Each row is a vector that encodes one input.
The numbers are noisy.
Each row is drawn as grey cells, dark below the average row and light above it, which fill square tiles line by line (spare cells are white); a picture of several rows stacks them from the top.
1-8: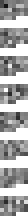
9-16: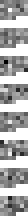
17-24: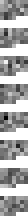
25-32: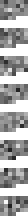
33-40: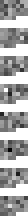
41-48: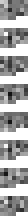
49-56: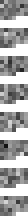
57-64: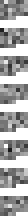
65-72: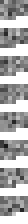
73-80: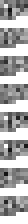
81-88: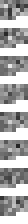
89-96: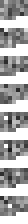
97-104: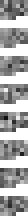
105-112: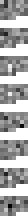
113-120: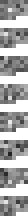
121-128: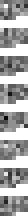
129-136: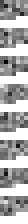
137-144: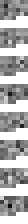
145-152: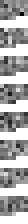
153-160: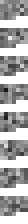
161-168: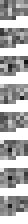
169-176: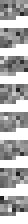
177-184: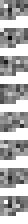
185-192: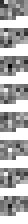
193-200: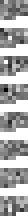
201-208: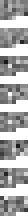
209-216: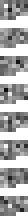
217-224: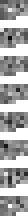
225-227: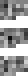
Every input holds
a point on a 17-point line, together with a list of up to two points on an 11-point line.
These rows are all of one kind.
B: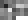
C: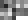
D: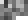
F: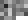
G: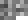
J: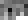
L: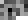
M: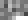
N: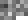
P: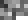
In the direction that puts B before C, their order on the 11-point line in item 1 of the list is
N, G, D, L, P, B, C, J, M, F.
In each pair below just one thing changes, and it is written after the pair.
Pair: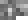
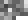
the place on the 11-point line in item 1 of the list
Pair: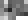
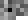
the place on the 11-point line in item 2 of the list
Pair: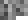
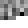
the place on the 17-point line
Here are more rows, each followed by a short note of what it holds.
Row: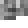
a point on a 17-point line, together with a list of one item
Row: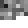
a point on a 17-point line, together with a list of one item
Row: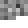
a point on a 17-point line, together with the empty list
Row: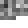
a point on a 17-point line, together with a list of one item
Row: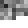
a point on a 17-point line, together with a list of one item
